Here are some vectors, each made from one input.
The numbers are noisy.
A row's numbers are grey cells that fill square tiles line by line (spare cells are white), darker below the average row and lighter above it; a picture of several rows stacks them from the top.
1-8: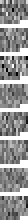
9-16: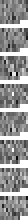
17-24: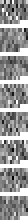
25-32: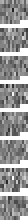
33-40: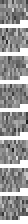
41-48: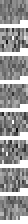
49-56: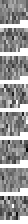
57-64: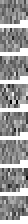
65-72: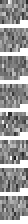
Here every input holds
a node of an 8-node tree and a true/false value.
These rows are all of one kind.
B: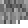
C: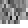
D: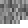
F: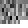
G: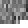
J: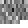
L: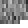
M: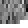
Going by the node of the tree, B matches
F and G.
